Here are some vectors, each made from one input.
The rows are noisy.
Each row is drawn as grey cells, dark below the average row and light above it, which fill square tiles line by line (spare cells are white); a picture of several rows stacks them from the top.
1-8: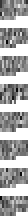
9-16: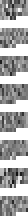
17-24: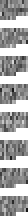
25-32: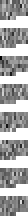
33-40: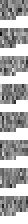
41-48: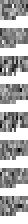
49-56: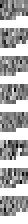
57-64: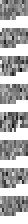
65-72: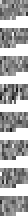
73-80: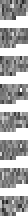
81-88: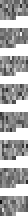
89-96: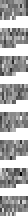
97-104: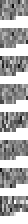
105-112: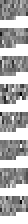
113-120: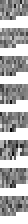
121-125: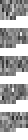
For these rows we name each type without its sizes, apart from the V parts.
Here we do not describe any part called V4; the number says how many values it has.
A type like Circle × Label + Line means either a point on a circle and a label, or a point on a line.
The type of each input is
List(Bool × V4).
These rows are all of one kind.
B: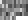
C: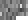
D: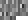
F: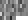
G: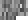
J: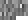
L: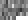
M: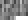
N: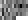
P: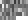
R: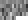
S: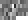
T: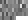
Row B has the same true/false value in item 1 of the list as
M and P.
